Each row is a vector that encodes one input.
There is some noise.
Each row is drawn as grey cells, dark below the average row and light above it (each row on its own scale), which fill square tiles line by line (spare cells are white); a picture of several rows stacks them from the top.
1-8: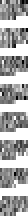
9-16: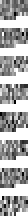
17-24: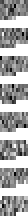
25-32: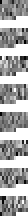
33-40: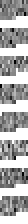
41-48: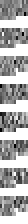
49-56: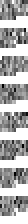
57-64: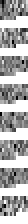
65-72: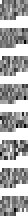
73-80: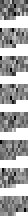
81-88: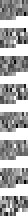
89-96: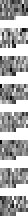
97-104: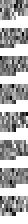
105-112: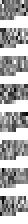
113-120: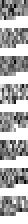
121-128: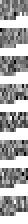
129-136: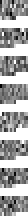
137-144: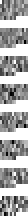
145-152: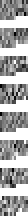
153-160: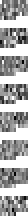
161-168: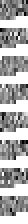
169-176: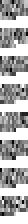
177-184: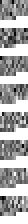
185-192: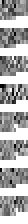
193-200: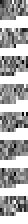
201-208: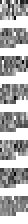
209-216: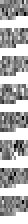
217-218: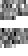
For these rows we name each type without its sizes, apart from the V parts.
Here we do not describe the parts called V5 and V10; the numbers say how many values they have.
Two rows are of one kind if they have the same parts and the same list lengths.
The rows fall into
2 kinds.
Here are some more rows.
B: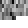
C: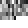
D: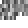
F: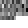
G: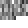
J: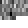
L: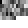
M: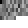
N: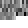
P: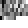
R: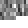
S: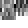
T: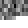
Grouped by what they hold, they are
B, C, D, G, J, L, M, N, P, R
F, S, T

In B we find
a label, a value of V5 and a value of V10.
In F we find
a label, a point on a line and a value of V5.
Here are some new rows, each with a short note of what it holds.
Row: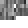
a label, a point on a line and a value of V5
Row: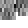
a label, a value of V5 and a value of V10
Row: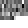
a label, a point on a line and a value of V5
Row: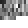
a label, a value of V5 and a value of V10
